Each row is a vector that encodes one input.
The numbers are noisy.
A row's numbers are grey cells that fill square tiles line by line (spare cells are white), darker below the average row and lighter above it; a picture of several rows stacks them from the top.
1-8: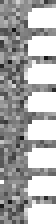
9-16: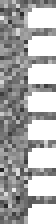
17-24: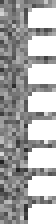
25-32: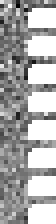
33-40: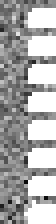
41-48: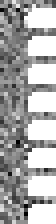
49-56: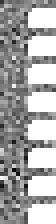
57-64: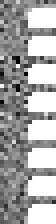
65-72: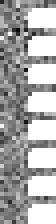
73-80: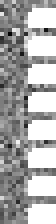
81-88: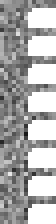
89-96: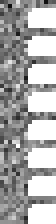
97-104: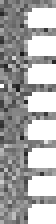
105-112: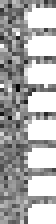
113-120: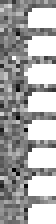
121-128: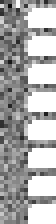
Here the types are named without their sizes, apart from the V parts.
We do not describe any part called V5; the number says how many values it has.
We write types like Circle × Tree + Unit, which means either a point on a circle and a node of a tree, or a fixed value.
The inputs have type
(Line + V5) × (Tree + Unit).
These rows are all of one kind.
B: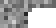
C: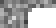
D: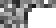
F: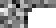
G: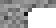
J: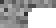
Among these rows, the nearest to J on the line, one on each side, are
C and D.
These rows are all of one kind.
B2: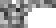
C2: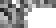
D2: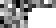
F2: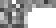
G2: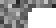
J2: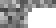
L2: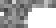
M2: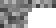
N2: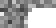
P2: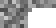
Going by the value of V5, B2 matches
F2, L2 and N2.
